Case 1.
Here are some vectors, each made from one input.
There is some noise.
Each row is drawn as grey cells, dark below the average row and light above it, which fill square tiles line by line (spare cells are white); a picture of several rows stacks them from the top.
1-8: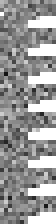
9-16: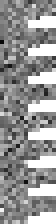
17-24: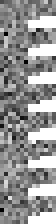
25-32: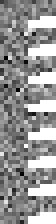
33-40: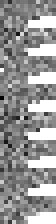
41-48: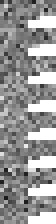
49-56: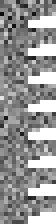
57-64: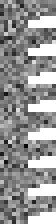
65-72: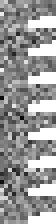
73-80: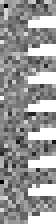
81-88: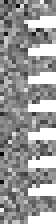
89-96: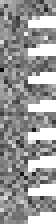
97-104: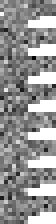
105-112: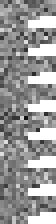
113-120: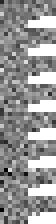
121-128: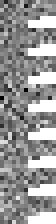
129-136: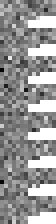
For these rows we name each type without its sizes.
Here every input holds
a point on a circle, together with either a point on a circle, or a point on a line.
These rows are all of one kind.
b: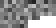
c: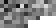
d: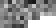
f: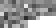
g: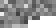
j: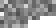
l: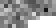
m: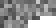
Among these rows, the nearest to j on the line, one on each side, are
g and l.
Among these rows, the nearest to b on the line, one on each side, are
d and m.
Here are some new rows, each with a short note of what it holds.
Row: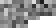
a point on each of two circles
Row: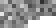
a point on a circle and a point on a line
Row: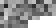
a point on each of two circles
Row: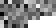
a point on each of two circles
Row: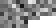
a point on each of two circles
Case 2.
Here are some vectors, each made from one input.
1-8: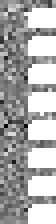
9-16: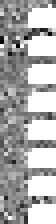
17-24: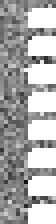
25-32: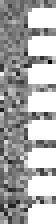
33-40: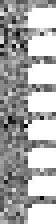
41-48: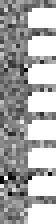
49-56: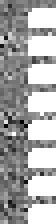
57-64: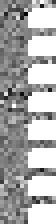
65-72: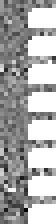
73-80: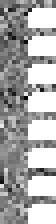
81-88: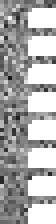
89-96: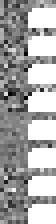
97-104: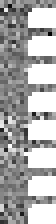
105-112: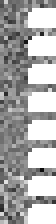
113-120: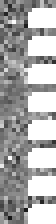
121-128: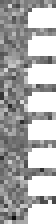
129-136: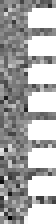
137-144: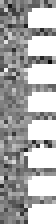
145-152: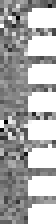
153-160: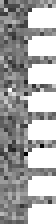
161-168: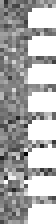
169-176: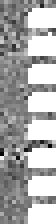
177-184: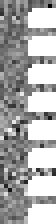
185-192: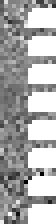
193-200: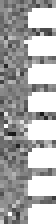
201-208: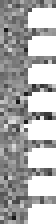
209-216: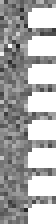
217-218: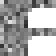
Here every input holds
a list of up to three points on a 5-point line.
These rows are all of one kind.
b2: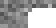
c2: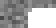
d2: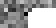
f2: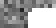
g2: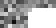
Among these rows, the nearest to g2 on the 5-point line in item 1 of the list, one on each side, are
c2 and f2.
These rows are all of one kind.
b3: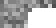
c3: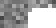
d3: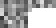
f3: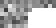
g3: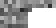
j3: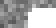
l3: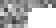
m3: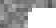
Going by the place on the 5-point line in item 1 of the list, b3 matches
f3 and l3.
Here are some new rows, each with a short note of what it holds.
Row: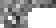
the empty list
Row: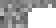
a list of three items
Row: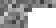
a list of one item
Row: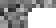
a list of one item
